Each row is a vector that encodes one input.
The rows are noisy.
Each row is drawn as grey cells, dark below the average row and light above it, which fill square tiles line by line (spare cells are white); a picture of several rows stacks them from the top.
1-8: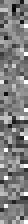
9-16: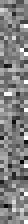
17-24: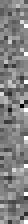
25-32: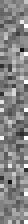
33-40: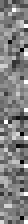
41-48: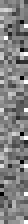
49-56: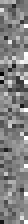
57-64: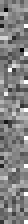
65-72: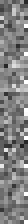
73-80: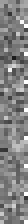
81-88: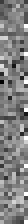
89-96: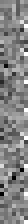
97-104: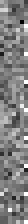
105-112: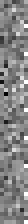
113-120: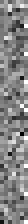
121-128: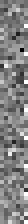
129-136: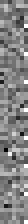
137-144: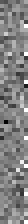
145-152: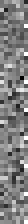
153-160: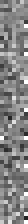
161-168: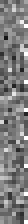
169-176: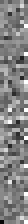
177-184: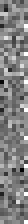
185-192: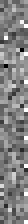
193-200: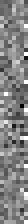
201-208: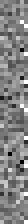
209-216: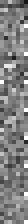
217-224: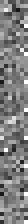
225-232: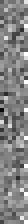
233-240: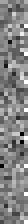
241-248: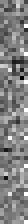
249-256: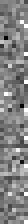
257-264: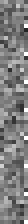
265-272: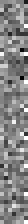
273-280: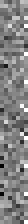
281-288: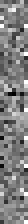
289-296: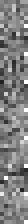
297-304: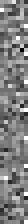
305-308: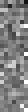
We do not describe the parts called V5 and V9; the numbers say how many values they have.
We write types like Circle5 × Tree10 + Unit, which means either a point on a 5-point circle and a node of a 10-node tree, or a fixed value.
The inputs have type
(Bool × Bool × Bool × (Tree11 + V5) + V9) × Tree11.
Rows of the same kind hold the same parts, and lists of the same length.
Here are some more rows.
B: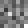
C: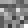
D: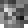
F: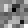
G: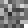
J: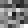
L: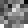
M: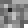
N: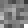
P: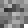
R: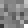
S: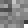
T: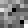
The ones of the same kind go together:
B, D, L, M, P, R, S
C, F, J, T
G, N

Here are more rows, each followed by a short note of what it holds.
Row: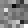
a node of an 11-node tree and a value of V9
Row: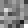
a node of an 11-node tree and a value of V9
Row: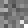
a node of an 11-node tree, three true/false values and a value of V5
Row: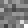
a node of an 11-node tree, three true/false values and a value of V5
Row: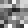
a node of each of two 11-node trees and three true/false values
